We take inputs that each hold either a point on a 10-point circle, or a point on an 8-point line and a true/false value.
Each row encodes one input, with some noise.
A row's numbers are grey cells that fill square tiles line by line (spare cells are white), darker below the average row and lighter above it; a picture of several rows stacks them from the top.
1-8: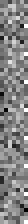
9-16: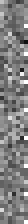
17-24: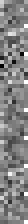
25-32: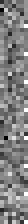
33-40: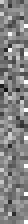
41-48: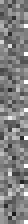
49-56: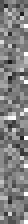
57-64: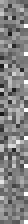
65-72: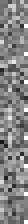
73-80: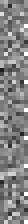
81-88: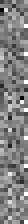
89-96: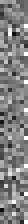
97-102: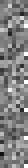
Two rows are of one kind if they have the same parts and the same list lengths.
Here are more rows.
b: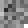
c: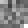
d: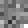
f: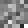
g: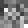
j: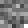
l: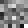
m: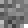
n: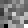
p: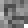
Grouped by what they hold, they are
b, c, d, j, m, p
f, g, l, n

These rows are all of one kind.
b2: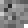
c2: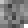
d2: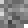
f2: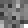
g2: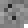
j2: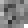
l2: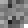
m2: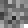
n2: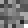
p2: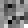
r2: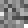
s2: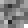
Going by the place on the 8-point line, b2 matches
f2, g2, m2 and p2.
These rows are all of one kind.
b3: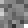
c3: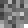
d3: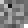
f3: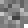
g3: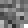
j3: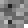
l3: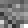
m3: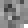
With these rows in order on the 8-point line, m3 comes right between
f3 and l3.
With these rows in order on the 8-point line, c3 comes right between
d3 and f3.
